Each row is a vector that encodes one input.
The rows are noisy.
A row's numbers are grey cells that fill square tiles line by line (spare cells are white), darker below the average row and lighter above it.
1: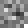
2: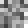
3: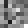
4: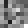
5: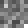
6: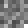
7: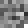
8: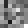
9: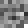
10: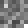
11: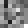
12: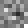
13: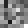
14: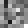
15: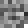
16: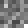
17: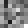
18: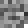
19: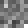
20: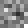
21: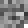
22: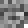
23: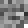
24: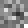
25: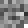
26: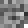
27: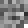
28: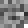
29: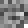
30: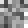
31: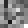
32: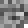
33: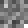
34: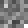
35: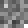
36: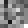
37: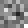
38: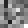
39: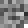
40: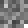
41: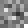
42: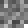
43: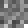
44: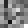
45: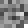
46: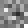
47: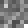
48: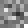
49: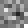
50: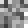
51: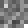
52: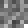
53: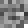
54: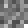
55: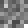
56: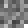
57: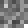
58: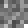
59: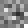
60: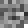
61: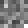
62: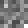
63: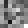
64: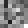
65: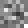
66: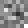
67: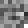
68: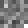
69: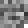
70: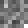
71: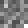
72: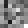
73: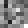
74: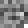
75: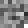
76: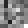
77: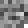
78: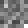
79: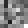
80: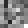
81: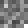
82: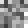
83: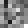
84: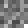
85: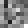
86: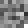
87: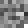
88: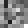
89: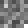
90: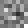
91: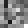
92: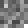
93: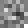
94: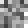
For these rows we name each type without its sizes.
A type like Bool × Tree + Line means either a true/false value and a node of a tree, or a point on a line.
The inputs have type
Line.
